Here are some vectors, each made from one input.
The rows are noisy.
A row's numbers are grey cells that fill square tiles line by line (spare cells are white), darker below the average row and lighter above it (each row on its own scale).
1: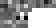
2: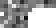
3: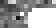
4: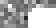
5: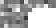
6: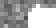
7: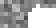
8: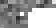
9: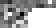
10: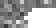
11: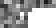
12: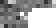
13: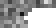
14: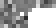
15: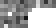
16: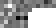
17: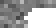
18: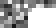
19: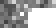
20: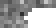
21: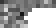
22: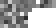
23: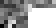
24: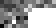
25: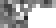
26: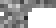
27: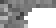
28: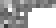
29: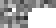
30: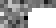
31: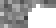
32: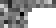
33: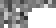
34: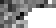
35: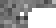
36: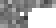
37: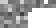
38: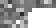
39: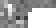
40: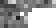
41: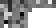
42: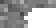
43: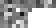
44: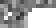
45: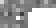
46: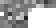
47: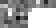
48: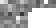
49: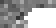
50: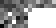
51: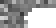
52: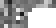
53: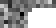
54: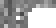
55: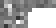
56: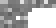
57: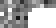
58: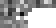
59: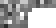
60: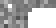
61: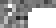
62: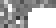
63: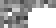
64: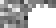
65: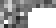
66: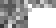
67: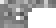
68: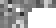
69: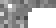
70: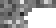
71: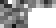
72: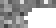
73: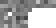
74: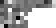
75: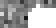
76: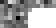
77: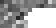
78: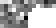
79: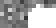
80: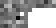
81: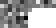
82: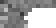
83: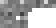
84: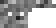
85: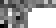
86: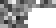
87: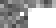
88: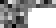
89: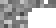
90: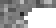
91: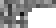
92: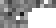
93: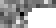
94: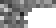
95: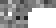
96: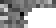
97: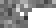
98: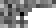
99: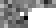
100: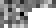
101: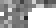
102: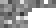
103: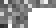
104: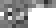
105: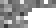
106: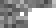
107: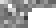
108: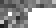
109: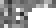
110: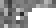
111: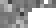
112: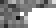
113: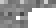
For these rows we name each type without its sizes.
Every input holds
a list of points on a line.
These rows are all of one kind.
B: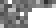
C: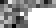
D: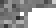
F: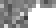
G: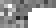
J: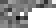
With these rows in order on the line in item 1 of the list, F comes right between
B and G.
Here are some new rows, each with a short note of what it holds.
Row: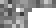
a list of one item
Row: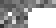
the empty list
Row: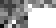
the empty list
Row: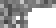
a list of one item
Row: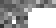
the empty list
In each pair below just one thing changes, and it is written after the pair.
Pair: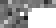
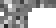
the place on the line in item 2 of the list
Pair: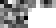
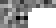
the place on the line in item 2 of the list
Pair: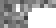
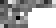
the place on the line in item 2 of the list
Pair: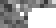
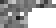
the place on the line in item 2 of the list
